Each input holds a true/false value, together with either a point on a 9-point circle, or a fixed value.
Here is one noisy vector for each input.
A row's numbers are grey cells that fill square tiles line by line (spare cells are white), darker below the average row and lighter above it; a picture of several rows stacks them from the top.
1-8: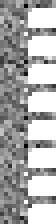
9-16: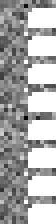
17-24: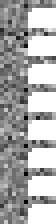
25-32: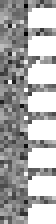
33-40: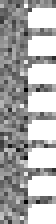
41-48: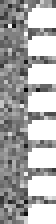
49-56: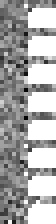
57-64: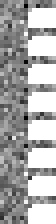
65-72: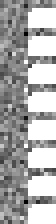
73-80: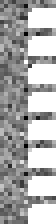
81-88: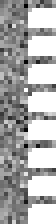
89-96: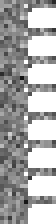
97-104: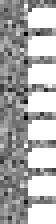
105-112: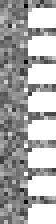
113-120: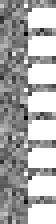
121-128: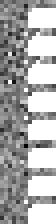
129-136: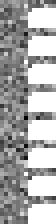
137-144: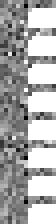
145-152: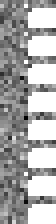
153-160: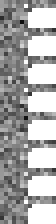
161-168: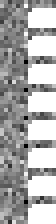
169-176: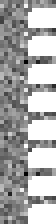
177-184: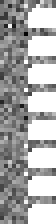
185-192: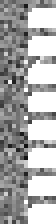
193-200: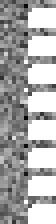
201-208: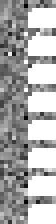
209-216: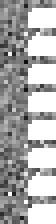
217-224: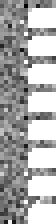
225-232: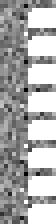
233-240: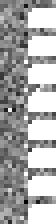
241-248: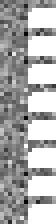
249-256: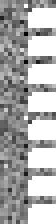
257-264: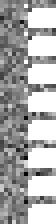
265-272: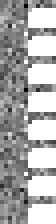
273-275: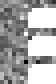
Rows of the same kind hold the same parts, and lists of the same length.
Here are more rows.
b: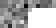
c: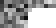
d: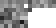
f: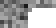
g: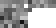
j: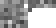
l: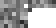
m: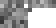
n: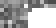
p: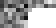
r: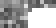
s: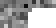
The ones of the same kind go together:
b, d, f, g, j, l, m, n, r, s
c, p

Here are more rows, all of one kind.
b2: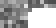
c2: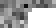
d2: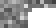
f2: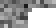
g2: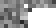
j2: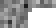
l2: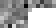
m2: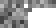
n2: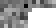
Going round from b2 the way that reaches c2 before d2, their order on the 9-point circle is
b2, c2, n2, f2, m2, j2, g2, l2, d2.
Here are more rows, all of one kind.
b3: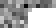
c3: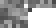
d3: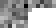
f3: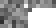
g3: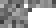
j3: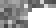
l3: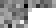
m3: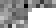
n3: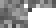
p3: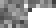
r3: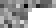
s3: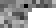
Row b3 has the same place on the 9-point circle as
j3 and r3.
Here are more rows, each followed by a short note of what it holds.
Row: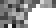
a true/false value
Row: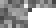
a point on a 9-point circle and a true/false value
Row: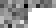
a point on a 9-point circle and a true/false value
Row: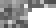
a point on a 9-point circle and a true/false value
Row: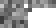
a point on a 9-point circle and a true/false value
